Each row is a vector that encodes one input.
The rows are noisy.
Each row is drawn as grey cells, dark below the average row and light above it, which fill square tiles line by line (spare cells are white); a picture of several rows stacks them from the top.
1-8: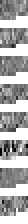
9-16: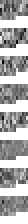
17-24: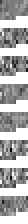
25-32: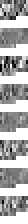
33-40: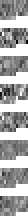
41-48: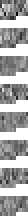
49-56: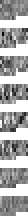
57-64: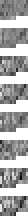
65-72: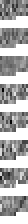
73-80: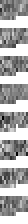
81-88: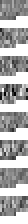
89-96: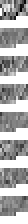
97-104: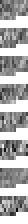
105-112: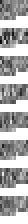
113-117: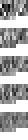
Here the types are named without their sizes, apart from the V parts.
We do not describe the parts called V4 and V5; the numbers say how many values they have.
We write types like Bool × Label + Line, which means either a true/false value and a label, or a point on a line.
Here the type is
(Bool × Circle × V5 + Line × Line) × V4.
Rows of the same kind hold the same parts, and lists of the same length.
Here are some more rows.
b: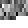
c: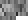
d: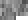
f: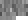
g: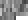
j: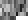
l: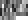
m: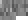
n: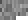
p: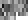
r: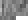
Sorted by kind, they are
b, l, n
c, d, f, g, j, m, p, r

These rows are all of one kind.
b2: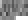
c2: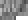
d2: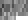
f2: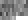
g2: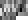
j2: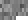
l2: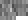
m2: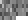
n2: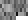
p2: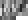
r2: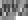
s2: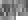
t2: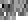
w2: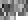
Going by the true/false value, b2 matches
m2, r2 and s2.
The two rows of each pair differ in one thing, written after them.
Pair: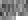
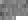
the true/false value
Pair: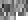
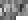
the value of V4
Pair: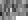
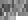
the value of V4
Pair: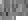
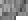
the true/false value
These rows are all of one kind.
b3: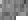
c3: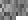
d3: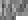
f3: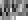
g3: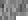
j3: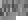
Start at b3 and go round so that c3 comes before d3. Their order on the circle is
b3, j3, g3, f3, c3, d3.
